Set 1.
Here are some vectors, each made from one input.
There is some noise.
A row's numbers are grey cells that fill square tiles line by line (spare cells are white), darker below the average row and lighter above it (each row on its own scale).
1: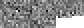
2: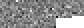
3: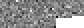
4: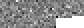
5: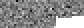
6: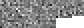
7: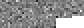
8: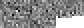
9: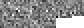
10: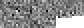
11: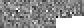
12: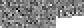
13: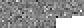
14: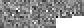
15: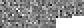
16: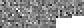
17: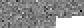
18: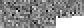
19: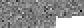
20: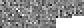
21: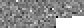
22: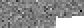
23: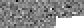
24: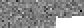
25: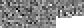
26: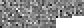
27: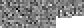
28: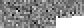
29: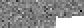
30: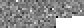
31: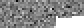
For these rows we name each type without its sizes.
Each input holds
three true/false values.
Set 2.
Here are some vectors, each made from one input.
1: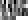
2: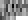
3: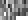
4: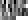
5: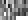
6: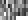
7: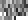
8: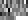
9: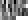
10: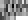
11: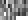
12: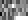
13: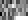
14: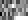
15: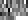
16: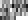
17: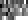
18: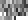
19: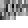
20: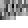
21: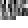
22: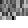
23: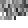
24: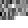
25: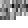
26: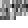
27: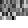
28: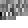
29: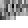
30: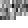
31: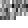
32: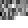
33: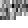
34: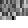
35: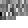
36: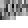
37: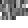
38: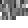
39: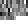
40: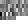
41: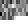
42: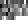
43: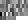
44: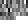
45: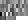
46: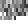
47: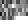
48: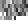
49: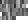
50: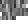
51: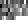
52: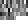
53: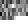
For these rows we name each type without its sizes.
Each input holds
a point on a circle.
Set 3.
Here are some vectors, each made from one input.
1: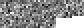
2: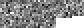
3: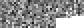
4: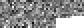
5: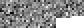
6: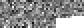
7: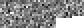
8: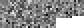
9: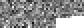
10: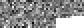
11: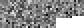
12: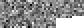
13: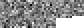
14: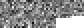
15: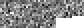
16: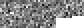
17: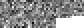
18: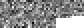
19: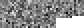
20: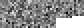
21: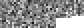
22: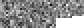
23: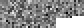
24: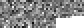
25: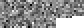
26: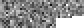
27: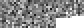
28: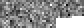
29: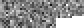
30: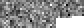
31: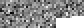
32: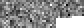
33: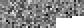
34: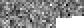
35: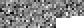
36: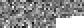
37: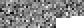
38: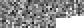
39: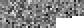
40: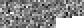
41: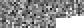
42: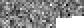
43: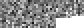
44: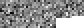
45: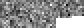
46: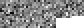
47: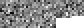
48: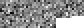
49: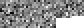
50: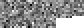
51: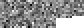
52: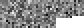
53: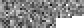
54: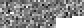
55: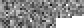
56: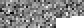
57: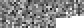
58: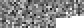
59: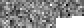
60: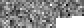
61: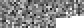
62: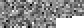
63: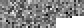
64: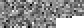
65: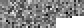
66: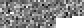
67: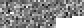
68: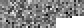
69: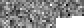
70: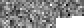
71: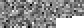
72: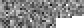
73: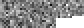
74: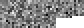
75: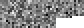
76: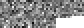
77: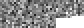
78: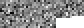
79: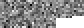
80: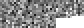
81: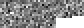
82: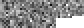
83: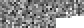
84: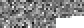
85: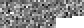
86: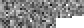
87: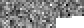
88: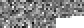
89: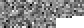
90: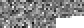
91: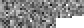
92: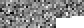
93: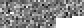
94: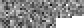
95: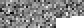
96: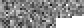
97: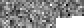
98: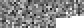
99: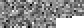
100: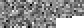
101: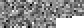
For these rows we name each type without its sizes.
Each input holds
three true/false values.
